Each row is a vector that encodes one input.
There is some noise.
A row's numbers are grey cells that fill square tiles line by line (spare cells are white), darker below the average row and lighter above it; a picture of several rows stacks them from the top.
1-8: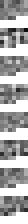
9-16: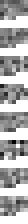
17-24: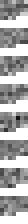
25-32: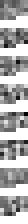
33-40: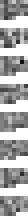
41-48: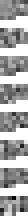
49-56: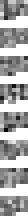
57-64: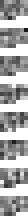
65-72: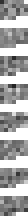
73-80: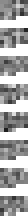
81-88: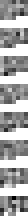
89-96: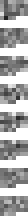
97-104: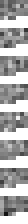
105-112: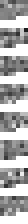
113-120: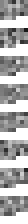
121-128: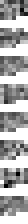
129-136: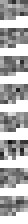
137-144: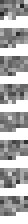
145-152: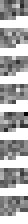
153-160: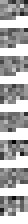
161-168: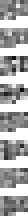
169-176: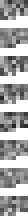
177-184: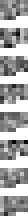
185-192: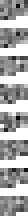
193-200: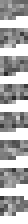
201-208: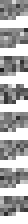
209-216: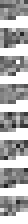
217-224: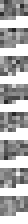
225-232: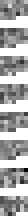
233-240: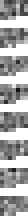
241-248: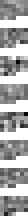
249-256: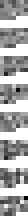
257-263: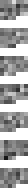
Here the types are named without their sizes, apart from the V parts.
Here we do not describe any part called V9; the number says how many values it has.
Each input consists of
either a true/false value and a value of V9, or a list of points on a circle.
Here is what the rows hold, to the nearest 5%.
About 35% of them hold a true/false value and a value of V9. The rest are lists of points on a circle.
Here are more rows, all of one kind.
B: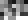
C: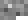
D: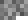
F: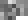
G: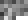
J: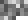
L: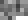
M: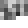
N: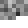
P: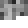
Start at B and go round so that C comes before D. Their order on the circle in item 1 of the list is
B, J, F, N, C, M, P, G, D, L.
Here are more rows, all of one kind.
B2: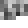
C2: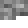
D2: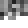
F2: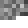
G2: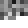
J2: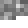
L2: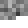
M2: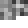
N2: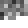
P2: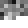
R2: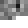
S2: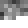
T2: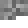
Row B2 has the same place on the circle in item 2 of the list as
C2 and F2.
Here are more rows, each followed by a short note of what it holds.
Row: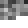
a list of one item
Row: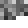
the empty list
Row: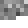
a list of two items
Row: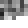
a true/false value and a value of V9
